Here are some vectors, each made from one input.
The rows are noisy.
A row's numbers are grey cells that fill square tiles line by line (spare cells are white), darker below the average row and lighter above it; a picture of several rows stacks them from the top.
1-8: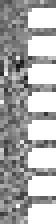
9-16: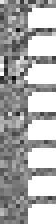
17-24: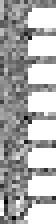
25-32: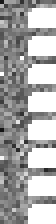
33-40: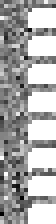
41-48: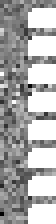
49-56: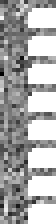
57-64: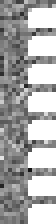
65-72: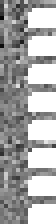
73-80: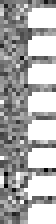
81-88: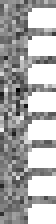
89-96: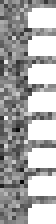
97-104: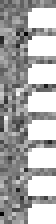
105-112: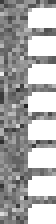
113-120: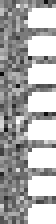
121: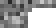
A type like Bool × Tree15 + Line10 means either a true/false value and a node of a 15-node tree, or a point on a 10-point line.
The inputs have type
(Line4 × Line5 + Tree8) × Line5.
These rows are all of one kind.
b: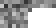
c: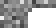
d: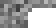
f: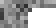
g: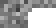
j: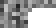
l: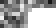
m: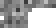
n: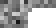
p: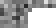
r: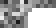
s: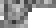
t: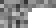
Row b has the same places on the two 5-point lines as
j and l.
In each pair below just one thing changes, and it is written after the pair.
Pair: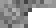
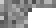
the place on the 4-point line
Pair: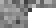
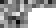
the place on one of the two 5-point lines
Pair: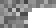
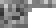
the place on the 4-point line
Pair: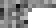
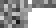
the place on one of the two 5-point lines
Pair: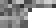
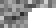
the place on one of the two 5-point lines
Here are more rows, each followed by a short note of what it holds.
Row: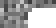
a point on a 5-point line and a node of an 8-node tree
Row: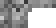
a point on a 4-point line and a point on each of two 5-point lines
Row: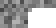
a point on a 5-point line and a node of an 8-node tree
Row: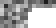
a point on a 5-point line and a node of an 8-node tree
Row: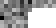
a point on a 5-point line and a node of an 8-node tree
